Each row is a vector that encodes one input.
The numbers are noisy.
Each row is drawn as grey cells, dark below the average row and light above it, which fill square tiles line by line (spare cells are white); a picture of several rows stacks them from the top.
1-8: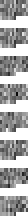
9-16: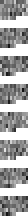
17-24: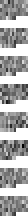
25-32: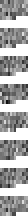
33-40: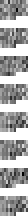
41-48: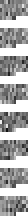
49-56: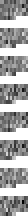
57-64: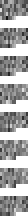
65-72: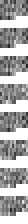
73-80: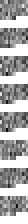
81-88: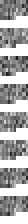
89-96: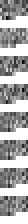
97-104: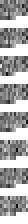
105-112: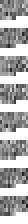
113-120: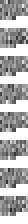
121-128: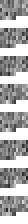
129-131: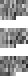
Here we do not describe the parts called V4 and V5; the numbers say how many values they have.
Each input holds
a true/false value, together with either a point on a 7-point line, or a value of V4 and a value of V5.
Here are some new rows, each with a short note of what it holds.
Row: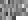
a true/false value, a value of V4 and a value of V5
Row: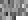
a true/false value, a value of V4 and a value of V5
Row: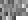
a true/false value, a value of V4 and a value of V5
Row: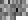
a point on a 7-point line and a true/false value
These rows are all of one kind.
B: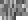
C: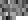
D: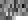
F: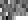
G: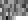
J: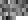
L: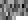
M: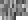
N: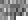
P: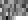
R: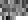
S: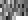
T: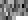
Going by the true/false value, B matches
M and N.
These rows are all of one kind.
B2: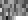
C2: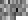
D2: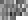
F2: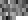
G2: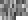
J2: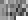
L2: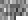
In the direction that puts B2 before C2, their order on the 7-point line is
F2, G2, D2, B2, C2, L2, J2.
